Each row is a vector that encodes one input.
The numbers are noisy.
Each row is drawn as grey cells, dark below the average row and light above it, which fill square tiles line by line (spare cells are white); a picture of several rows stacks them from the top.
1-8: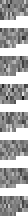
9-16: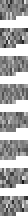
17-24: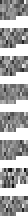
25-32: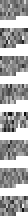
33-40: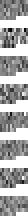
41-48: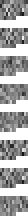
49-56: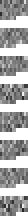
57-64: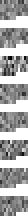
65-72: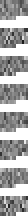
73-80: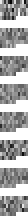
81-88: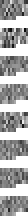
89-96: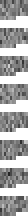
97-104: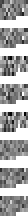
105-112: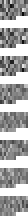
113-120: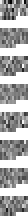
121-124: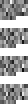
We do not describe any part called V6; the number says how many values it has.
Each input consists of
a list of up to two items, each a true/false value and a value of V6.
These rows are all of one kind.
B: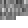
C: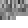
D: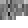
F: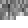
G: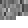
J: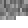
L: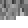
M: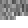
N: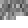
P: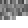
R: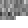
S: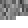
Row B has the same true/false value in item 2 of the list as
D, G and R.
